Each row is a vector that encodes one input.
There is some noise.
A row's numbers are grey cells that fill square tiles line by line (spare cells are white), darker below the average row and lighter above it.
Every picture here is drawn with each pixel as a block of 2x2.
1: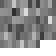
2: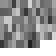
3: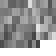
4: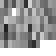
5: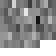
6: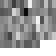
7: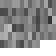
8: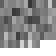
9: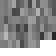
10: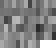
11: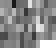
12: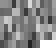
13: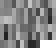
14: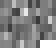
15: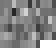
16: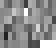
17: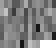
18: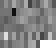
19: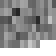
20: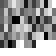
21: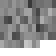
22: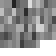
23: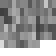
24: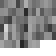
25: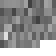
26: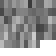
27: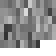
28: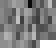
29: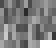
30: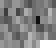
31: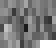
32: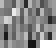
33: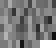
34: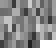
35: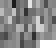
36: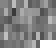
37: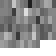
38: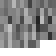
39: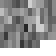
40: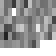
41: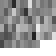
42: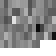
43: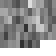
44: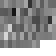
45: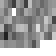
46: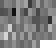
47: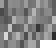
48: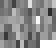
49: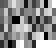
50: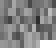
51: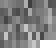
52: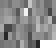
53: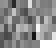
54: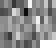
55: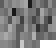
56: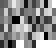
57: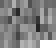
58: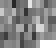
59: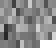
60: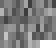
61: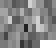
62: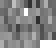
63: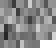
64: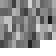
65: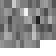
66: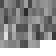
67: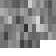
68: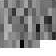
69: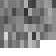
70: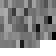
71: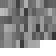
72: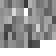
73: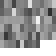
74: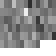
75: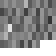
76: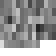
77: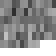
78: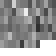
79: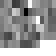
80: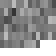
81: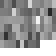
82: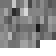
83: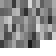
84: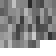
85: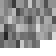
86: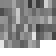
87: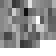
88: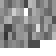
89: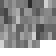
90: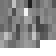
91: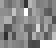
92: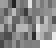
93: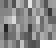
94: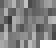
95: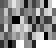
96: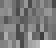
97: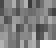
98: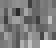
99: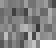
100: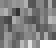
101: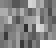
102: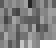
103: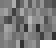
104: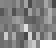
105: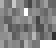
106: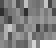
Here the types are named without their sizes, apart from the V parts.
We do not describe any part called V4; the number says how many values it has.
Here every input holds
a list of items, each a label and a value of V4.
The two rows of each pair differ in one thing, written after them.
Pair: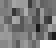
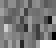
the value of V4 in item 1 of the list
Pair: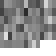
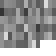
the label in item 2 of the list
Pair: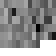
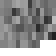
the label in item 2 of the list
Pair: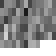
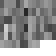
the value of V4 in item 2 of the list
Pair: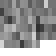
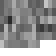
the label in item 2 of the list
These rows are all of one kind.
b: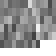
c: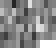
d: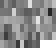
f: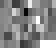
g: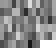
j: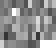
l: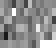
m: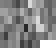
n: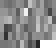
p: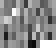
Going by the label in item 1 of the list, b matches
m and n.
